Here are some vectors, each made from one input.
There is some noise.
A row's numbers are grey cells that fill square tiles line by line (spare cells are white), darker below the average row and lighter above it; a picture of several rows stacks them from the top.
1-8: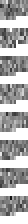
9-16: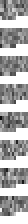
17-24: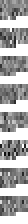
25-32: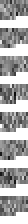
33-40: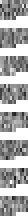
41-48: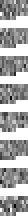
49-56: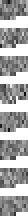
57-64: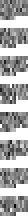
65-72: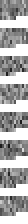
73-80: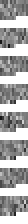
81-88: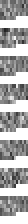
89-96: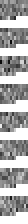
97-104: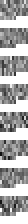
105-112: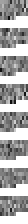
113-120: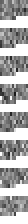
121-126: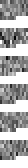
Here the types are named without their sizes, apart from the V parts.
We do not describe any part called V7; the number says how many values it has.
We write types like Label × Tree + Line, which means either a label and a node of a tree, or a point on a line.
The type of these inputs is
(Label + Line) × V7.
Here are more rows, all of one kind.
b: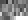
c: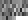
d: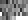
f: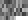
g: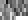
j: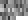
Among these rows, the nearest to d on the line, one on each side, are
c and f.
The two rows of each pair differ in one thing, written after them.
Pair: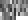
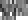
the label
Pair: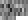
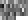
the label
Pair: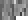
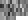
the value of V7
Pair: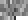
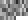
the label
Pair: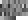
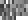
the label
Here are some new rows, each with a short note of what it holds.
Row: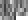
a label and a value of V7
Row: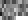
a point on a line and a value of V7
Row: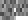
a point on a line and a value of V7
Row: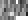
a point on a line and a value of V7
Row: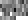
a label and a value of V7
